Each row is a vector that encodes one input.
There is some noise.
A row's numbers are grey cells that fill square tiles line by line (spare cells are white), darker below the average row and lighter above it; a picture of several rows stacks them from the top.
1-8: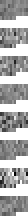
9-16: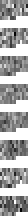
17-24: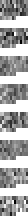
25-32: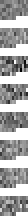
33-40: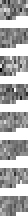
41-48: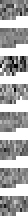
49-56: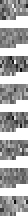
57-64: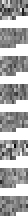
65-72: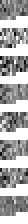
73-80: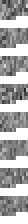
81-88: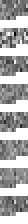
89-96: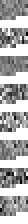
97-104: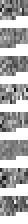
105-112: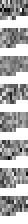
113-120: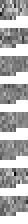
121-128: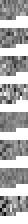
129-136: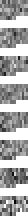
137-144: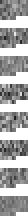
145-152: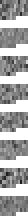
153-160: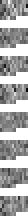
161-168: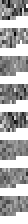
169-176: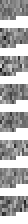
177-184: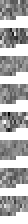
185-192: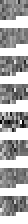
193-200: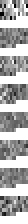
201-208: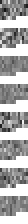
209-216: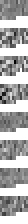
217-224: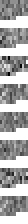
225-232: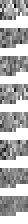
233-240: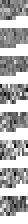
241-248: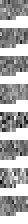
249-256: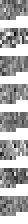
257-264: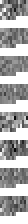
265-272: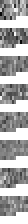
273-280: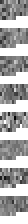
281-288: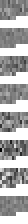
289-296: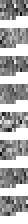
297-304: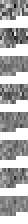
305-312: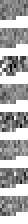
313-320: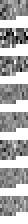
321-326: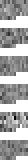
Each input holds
a node of each of two 13-node trees and four true/false values.
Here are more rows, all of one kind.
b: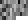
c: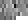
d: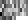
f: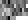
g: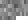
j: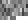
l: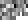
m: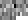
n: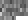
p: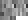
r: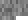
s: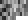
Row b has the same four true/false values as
f, l and n.
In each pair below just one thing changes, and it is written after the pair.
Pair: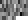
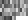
one of the four true/false values
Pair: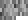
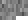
one of the four true/false values
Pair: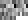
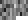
one of the four true/false values
